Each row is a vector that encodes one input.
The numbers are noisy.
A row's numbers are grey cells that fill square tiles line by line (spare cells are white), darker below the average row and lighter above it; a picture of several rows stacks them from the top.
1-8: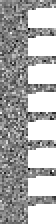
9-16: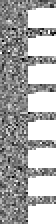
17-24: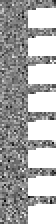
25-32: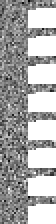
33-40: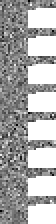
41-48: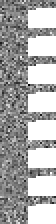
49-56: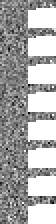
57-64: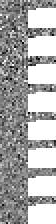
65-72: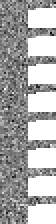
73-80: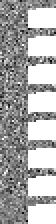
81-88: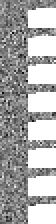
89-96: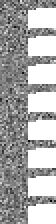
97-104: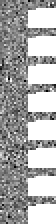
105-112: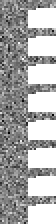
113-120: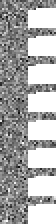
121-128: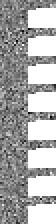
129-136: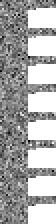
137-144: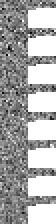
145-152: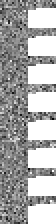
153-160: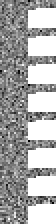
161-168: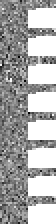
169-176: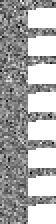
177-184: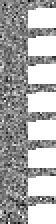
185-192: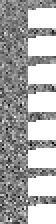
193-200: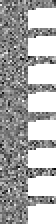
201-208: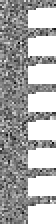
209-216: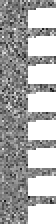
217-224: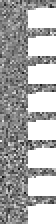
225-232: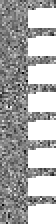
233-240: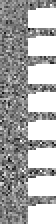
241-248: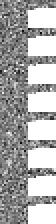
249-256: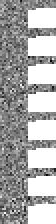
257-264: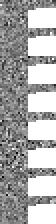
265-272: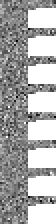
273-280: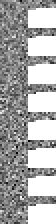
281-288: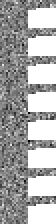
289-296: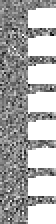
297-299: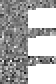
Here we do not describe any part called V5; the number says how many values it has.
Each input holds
one of 4 labels, a point on a 7-point line and a value of V5, together with either a fixed value, or three true/false values.
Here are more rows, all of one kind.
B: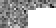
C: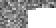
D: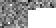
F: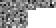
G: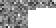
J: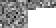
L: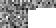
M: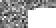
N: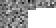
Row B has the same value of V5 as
C and M.
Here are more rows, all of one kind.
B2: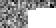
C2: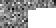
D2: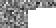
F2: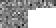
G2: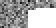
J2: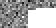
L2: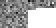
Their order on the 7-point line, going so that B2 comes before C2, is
F2, J2, L2, B2, C2, D2, G2.
